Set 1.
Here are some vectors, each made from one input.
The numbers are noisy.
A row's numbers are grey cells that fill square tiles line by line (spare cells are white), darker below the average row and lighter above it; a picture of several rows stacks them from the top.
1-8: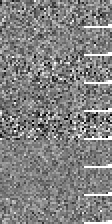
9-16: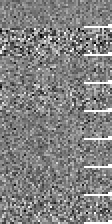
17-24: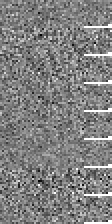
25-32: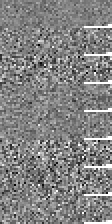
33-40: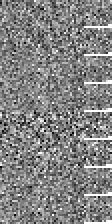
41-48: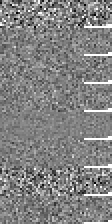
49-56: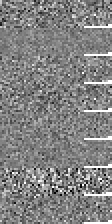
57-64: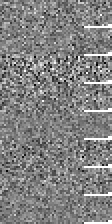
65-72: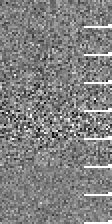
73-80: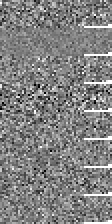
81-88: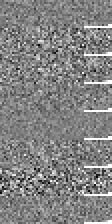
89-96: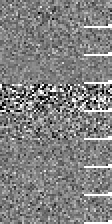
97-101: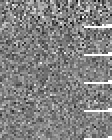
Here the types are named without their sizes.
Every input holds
a label, together with either a label, or a node of a tree.
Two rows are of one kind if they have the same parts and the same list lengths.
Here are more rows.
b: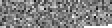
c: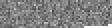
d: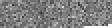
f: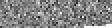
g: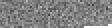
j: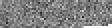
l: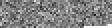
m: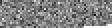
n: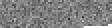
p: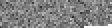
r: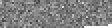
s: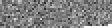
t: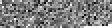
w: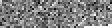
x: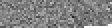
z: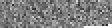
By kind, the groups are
b, d, f, g, l, m, n, r, s, t, w
c, j, p, x, z

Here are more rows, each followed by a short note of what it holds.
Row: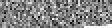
a label and a node of a tree
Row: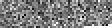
a label and a node of a tree
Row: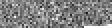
two labels
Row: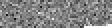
a label and a node of a tree
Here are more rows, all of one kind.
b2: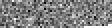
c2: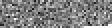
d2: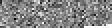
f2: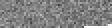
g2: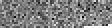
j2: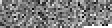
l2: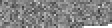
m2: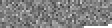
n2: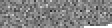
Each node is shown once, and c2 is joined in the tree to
f2, l2 and n2.
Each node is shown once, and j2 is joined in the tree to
g2.
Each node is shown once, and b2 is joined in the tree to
l2.
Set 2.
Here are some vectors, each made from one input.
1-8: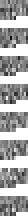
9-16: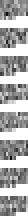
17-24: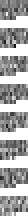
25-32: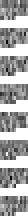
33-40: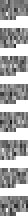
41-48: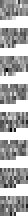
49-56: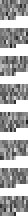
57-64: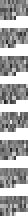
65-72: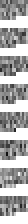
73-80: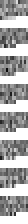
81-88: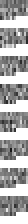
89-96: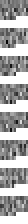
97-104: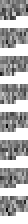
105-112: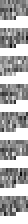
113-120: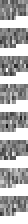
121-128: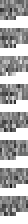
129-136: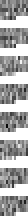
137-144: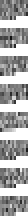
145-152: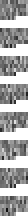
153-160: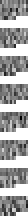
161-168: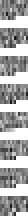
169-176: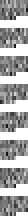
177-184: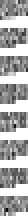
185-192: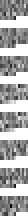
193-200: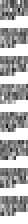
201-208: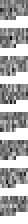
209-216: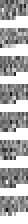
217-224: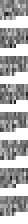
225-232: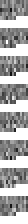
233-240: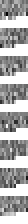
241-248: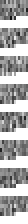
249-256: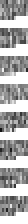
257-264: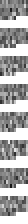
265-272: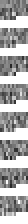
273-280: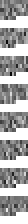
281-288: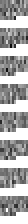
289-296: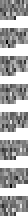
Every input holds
either one of 8 labels, or one of 9 labels and a true/false value.
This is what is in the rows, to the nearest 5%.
About 45% of them hold one of 8 labels. The rest hold one of 9 labels and a true/false value.
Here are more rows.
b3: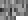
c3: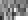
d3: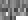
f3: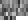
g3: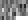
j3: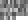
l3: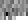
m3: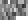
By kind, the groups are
b3, d3, f3
c3, g3, j3, l3, m3

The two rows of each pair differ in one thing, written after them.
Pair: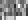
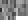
the true/false value
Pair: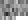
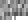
the label
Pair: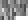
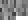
the label
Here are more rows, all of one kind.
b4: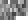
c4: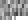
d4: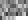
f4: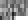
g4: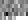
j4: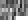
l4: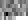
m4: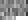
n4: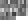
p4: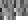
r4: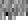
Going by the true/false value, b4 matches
f4, j4, n4 and p4.
